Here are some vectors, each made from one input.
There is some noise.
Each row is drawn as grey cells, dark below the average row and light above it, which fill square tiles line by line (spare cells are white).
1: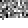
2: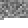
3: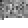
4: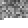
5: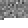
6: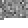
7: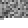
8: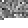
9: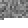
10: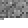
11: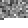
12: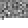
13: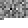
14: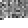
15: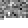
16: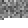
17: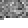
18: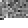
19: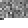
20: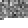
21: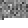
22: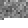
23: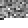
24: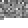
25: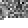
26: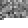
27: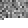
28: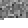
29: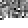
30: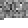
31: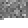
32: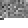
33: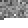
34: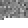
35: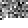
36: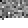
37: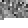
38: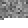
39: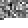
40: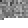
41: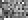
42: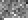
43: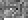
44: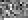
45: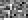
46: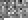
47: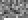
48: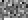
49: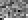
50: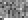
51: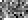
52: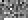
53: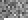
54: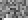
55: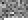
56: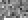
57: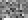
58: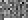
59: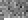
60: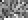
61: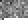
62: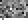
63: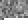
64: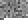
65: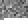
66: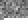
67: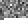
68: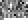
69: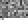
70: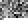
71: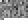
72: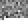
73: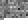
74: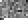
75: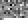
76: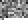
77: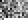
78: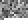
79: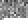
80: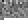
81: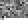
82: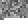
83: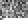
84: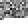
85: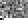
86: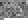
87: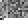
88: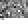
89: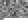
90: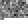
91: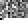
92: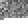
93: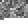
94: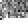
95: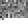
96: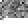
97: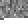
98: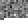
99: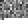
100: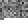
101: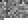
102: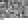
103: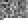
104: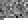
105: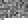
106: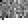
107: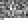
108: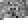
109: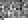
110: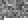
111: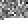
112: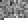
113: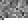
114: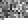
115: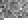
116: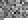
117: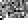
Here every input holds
one of 5 labels, together with either a point on a 9-point line, or a node of an 11-node tree.
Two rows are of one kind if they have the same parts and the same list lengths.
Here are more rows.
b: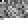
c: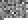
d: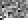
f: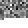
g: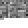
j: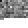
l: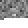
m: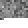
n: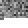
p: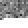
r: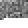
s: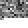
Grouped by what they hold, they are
b, c, g, m, n, p, s
d, f, j, l, r

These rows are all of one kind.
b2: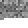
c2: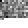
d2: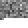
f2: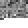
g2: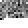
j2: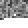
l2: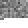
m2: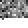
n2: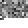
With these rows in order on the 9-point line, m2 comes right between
d2 and g2.
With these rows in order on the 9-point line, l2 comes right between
j2 and n2.
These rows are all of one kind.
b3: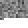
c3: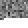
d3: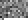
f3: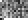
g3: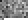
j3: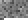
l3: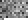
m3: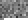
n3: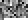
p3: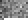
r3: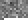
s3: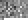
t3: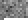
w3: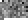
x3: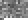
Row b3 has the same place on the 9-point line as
c3, d3, n3 and t3.
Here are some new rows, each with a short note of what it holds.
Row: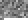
one of 5 labels and a point on a 9-point line
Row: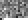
one of 5 labels and a node of an 11-node tree
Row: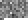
one of 5 labels and a node of an 11-node tree
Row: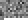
one of 5 labels and a node of an 11-node tree
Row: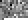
one of 5 labels and a point on a 9-point line
